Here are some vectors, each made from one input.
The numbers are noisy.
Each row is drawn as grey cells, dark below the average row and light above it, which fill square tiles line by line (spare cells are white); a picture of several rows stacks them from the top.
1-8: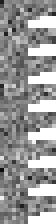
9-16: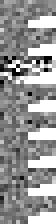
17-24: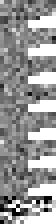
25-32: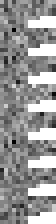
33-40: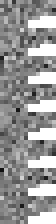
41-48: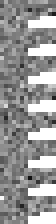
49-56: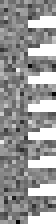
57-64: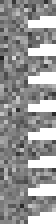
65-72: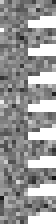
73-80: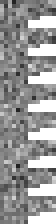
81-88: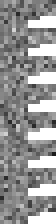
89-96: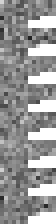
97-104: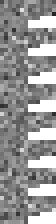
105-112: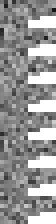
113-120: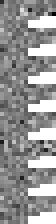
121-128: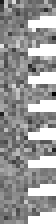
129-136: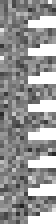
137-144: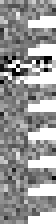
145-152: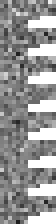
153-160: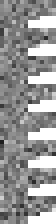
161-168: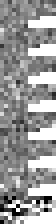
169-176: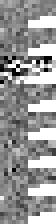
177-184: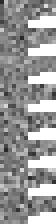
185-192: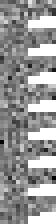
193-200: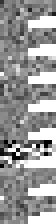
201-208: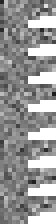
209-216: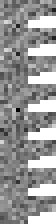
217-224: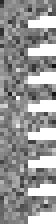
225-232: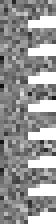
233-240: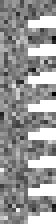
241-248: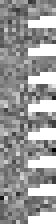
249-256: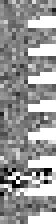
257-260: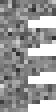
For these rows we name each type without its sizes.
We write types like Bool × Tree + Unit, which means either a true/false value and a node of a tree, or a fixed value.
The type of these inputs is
(Circle + Label) × Label + Unit.
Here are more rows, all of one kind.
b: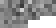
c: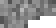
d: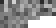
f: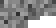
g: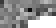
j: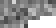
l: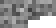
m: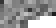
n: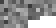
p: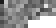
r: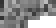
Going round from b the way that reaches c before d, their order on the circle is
b, c, j, d, p, r, g, m, f, n, l.
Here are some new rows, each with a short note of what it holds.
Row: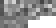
a point on a circle and a label
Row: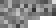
two labels
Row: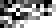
a fixed value
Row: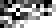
a fixed value
